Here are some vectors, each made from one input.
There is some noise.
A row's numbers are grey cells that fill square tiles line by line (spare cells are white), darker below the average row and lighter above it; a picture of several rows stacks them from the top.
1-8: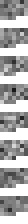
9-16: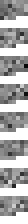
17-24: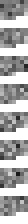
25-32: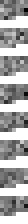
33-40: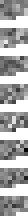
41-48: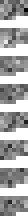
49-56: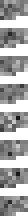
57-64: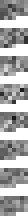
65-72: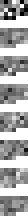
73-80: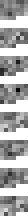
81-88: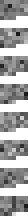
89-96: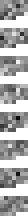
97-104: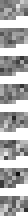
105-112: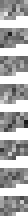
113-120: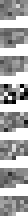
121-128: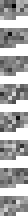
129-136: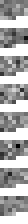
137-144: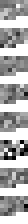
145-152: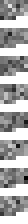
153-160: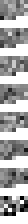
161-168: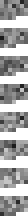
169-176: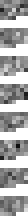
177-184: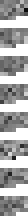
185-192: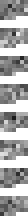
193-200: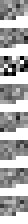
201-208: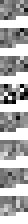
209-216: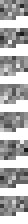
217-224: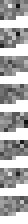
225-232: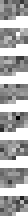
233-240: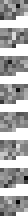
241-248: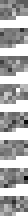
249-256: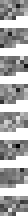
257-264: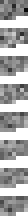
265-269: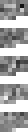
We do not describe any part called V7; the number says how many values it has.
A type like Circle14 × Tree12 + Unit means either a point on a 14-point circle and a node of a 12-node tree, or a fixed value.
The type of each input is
Bool × Label11 × V7 + Unit.
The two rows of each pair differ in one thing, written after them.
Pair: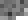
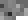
the true/false value
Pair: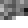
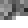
the label
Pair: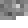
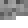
the value of V7
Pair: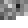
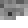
the value of V7
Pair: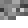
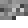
the true/false value
